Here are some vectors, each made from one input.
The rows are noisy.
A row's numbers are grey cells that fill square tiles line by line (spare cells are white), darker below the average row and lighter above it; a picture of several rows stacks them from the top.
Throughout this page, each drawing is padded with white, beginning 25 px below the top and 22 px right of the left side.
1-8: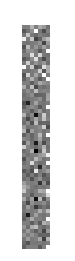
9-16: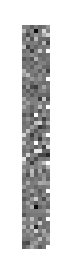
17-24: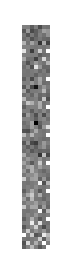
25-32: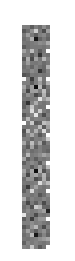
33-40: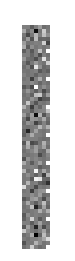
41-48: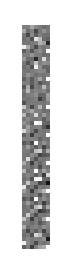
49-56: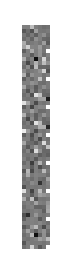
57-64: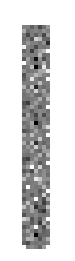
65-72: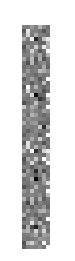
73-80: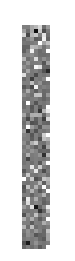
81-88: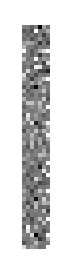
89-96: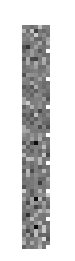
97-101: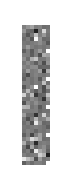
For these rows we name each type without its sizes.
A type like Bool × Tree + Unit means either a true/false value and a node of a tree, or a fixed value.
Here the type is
Bool × Bool × Bool × Bool.
